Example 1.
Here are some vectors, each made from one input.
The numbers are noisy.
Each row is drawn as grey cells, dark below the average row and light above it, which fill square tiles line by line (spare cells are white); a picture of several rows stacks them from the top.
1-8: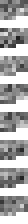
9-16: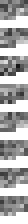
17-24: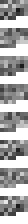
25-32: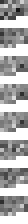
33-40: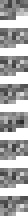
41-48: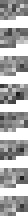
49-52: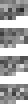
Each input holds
a point on a 7-point line.
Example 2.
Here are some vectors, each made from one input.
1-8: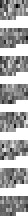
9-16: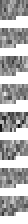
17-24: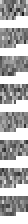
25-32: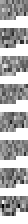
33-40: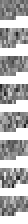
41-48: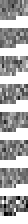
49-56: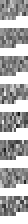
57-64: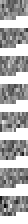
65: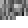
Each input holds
a point on an 8-point circle.
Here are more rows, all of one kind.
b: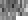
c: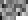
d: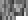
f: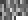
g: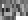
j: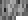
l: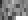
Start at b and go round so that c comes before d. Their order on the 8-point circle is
b, c, f, j, l, g, d.
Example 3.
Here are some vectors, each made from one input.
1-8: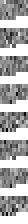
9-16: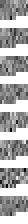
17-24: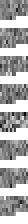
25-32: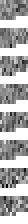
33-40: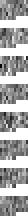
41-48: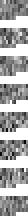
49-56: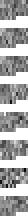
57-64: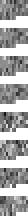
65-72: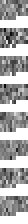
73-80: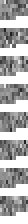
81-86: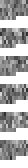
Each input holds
either a point on a 13-point circle, or a fixed value.
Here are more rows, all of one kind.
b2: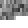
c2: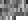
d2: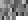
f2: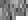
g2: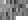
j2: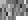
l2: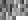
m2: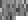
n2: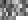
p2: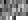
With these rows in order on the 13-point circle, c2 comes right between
d2 and p2.
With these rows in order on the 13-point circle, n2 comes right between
f2 and l2.
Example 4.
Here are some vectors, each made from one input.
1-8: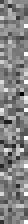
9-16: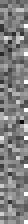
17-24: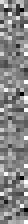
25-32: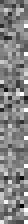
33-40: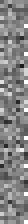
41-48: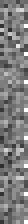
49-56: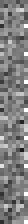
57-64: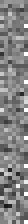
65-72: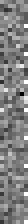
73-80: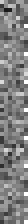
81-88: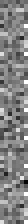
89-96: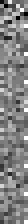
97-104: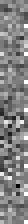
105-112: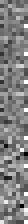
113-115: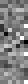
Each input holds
a point on a 5-point line.
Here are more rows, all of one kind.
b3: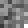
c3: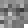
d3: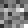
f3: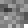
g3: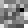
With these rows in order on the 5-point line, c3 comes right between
f3 and g3.
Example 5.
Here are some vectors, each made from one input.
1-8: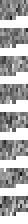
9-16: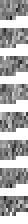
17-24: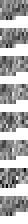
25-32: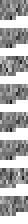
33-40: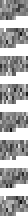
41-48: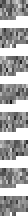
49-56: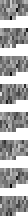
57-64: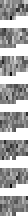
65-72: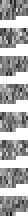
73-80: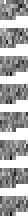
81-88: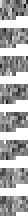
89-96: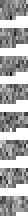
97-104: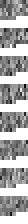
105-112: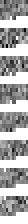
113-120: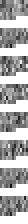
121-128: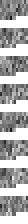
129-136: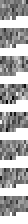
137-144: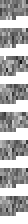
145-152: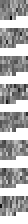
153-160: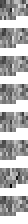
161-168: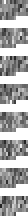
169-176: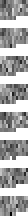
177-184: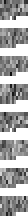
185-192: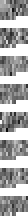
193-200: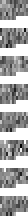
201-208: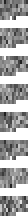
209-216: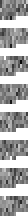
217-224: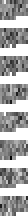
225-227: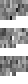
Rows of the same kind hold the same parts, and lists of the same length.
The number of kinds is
2.
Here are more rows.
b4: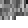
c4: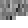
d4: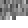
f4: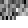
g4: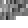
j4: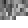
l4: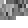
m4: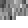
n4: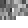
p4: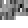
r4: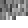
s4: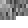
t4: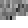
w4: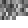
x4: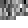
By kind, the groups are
b4, c4, d4, g4, j4, l4, m4, n4, p4, r4, s4, t4, w4, x4
f4

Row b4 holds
a point on a 13-point circle.
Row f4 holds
a fixed value.
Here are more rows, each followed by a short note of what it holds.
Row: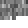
a point on a 13-point circle
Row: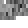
a point on a 13-point circle
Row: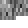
a point on a 13-point circle
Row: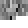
a point on a 13-point circle
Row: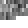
a point on a 13-point circle
